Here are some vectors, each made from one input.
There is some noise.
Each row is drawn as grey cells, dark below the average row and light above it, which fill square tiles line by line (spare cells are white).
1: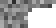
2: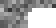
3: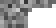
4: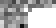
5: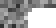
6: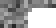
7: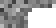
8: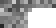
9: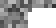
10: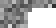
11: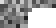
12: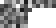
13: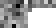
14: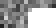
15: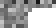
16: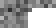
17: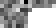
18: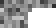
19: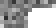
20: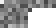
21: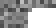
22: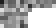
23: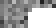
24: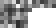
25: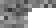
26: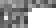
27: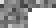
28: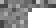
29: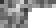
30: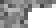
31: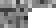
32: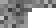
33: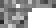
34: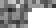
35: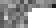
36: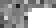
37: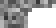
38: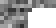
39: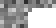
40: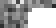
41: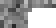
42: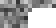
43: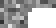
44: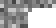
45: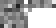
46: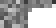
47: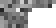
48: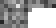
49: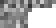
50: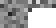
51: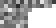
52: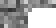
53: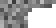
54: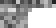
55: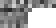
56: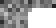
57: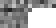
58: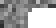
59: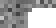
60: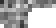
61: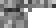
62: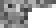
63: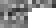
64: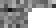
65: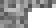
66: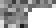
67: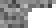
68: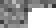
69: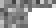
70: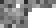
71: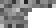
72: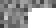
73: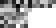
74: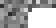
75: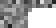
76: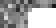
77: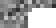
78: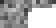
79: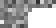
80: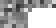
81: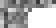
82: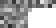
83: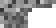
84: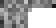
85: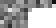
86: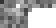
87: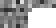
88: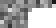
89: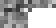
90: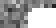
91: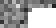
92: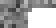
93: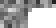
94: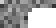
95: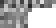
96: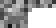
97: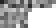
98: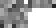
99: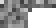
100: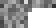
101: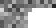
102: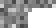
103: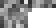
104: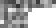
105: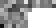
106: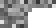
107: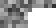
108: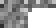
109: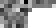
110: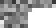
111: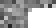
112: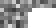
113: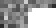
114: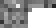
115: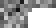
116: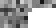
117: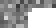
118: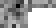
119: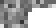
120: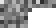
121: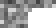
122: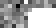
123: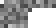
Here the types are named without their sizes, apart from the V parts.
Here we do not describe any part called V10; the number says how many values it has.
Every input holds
a value of V10, together with either a point on a circle, or five true/false values.
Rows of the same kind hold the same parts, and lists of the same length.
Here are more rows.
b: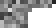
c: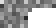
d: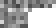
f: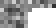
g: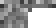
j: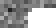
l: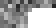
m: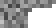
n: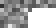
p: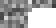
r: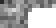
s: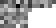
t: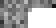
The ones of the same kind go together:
b, f, n, p
c, d, g, j, l, m, r, s, t

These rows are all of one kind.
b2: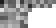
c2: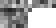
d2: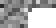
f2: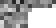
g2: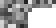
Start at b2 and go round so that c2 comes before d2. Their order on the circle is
b2, g2, f2, c2, d2.
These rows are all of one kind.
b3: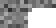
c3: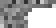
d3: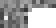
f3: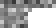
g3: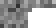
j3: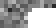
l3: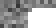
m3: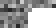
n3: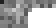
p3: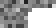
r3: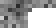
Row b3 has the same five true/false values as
f3, m3 and p3.
